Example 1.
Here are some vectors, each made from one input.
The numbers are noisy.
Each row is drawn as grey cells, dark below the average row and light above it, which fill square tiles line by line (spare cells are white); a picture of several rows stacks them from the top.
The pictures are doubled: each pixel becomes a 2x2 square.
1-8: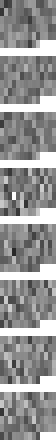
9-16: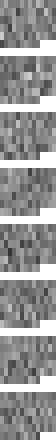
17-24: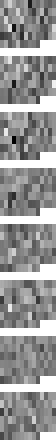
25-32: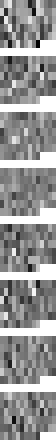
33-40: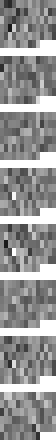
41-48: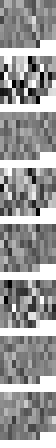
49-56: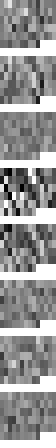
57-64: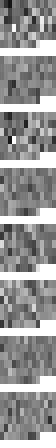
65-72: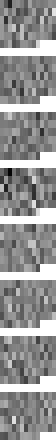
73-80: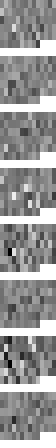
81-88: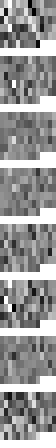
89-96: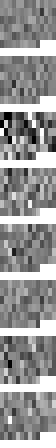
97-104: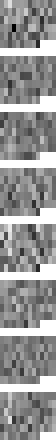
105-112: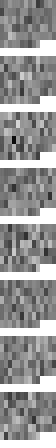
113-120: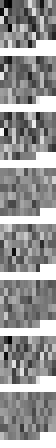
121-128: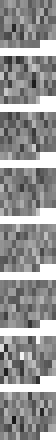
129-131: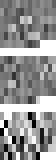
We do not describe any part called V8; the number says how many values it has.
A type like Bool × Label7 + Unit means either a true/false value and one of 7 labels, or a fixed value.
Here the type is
Circle6 × (Circle10 + V8).
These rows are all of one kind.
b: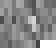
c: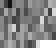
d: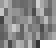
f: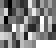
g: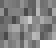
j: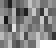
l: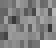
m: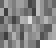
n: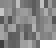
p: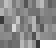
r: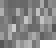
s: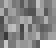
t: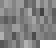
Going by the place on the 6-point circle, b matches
n, p and t.
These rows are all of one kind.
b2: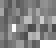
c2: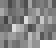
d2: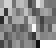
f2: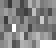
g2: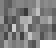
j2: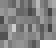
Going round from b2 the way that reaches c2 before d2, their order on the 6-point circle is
b2, c2, d2, f2, j2, g2.
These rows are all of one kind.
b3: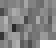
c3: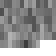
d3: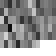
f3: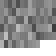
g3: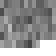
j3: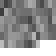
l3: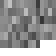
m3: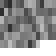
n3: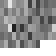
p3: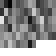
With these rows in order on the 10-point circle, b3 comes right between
c3 and m3.
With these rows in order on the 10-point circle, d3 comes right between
g3 and p3.
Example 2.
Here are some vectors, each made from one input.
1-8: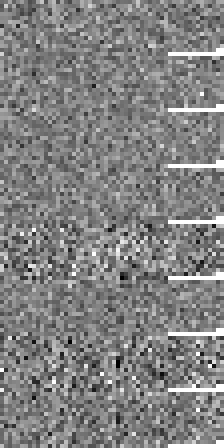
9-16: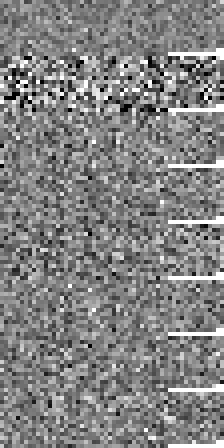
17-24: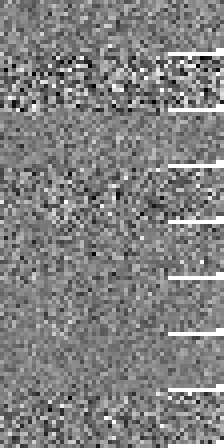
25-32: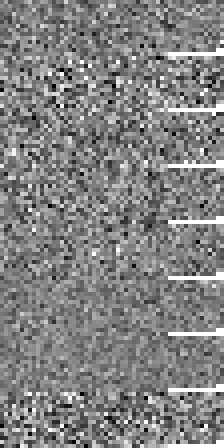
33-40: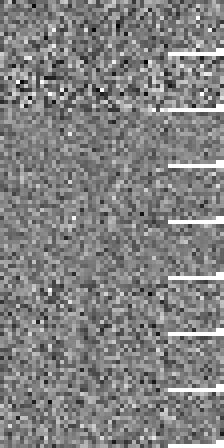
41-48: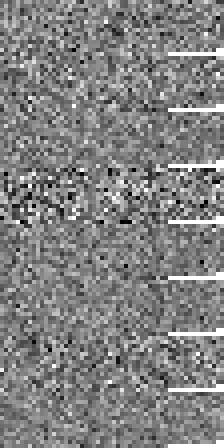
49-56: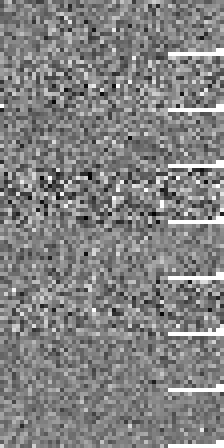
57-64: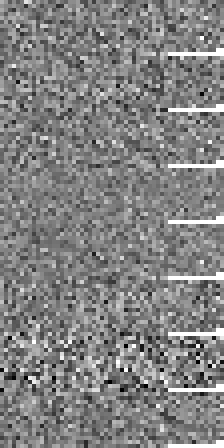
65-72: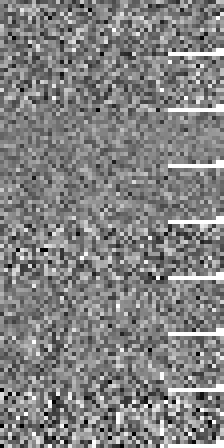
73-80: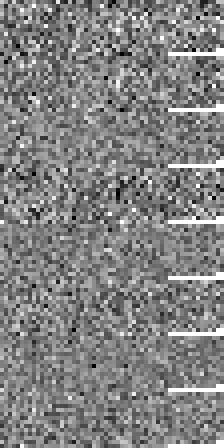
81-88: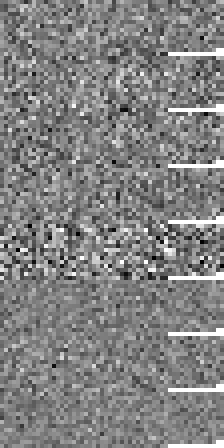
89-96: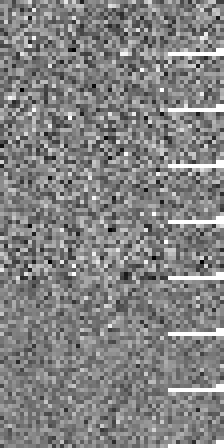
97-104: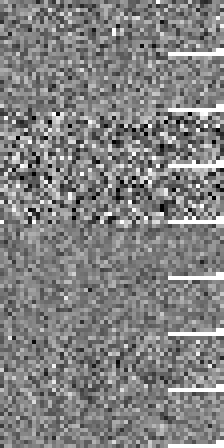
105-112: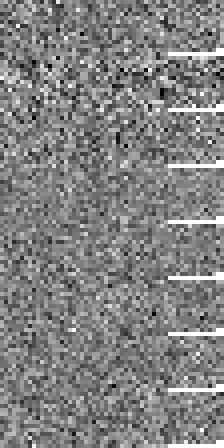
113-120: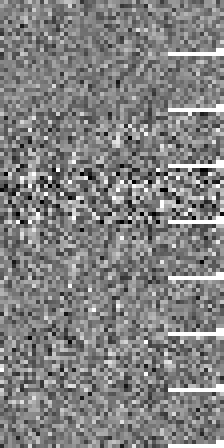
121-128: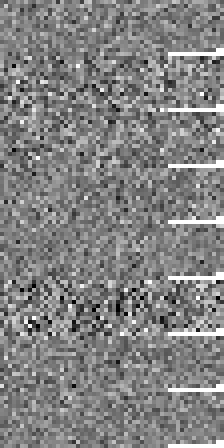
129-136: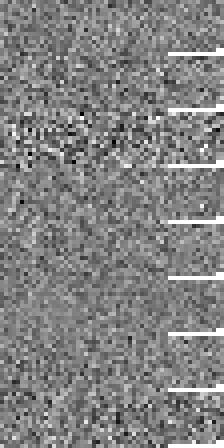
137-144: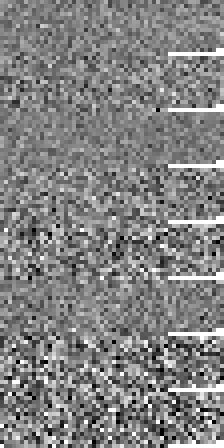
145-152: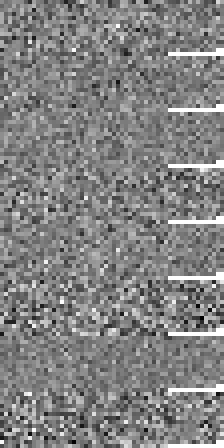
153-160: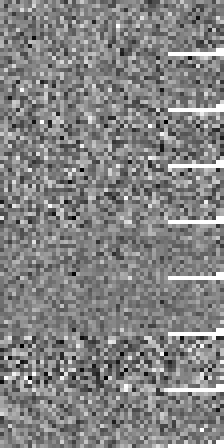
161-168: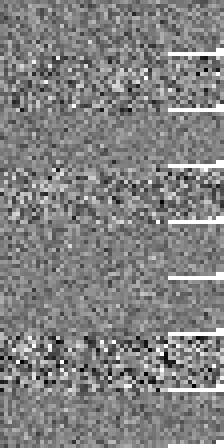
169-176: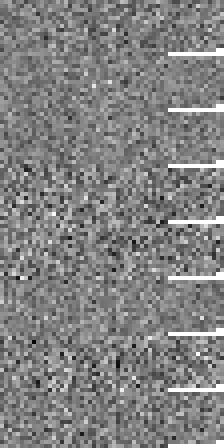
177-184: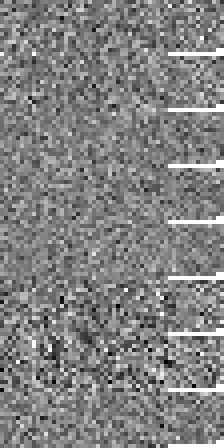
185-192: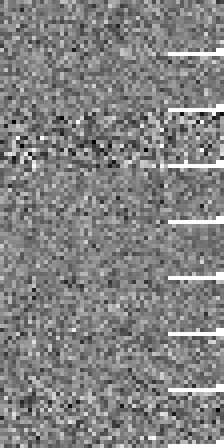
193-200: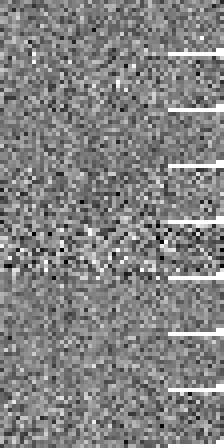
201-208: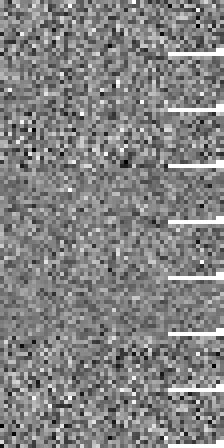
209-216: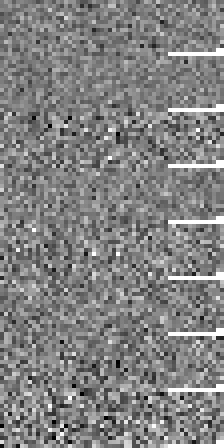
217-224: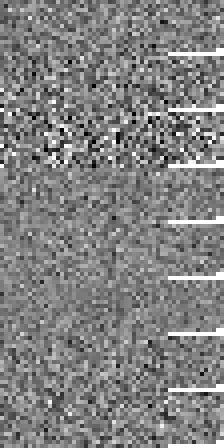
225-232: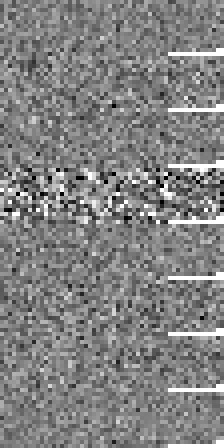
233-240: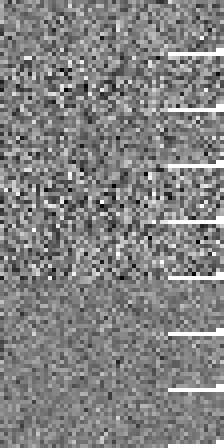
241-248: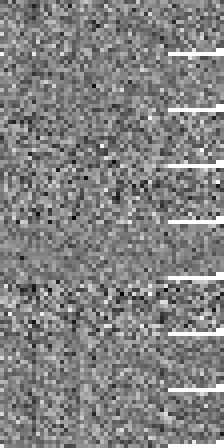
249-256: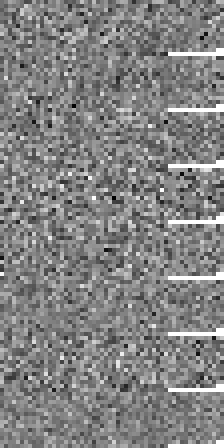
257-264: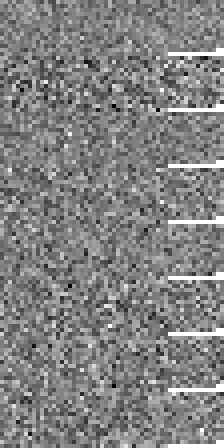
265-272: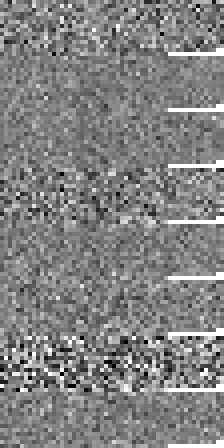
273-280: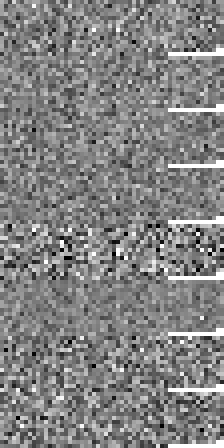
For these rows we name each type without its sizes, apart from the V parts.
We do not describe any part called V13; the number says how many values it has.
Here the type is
Circle × Tree + V13.
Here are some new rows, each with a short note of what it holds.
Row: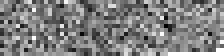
a point on a circle and a node of a tree
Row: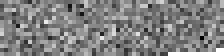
a point on a circle and a node of a tree
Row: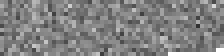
a point on a circle and a node of a tree
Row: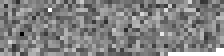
a value of V13
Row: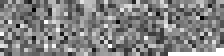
a value of V13
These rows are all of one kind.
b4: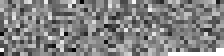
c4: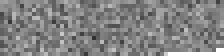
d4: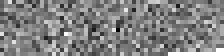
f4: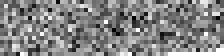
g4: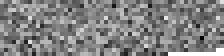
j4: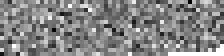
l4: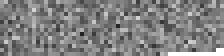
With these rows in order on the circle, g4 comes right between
b4 and d4.
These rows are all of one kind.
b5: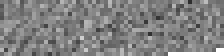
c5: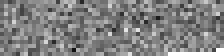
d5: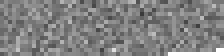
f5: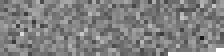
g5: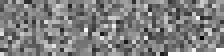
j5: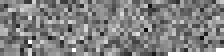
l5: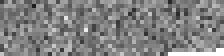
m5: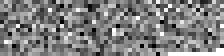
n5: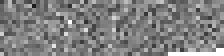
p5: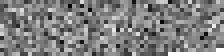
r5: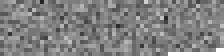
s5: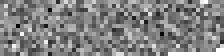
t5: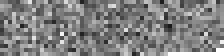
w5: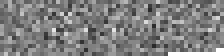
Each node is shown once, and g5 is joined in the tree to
f5, s5, t5 and w5.
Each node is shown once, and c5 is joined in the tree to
b5, m5, p5 and t5.
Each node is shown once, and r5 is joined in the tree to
j5.
